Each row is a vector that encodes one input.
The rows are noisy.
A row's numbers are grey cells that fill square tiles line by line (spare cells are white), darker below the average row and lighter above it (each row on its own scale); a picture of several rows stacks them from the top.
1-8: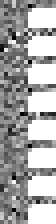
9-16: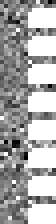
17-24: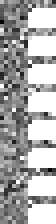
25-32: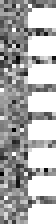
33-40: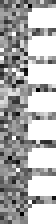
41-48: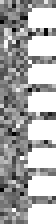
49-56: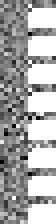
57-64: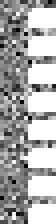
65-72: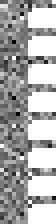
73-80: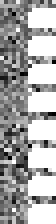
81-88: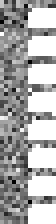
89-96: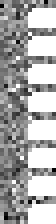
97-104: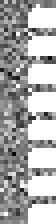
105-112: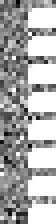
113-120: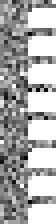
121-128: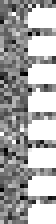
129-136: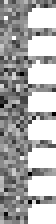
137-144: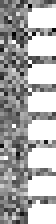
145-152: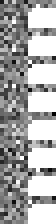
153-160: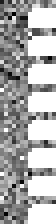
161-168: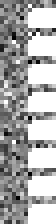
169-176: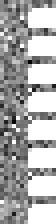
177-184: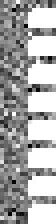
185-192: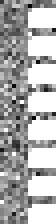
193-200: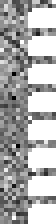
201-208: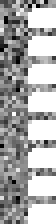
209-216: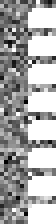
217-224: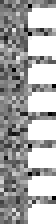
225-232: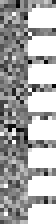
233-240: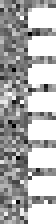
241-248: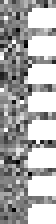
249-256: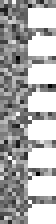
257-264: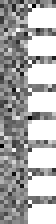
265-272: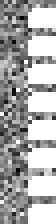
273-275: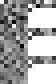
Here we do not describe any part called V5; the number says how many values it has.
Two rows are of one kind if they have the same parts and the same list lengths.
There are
3 kinds of row.
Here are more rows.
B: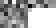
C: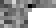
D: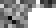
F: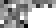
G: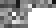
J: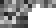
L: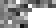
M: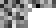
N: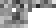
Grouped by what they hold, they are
B, C, D, J
F, G, L, M
N

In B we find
a value of V5.
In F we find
three true/false values.
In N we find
a point on a 3-point line and a point on a 4-point line.
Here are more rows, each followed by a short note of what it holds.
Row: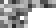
a point on a 3-point line and a point on a 4-point line
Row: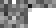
a value of V5
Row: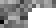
three true/false values
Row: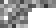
a point on a 3-point line and a point on a 4-point line
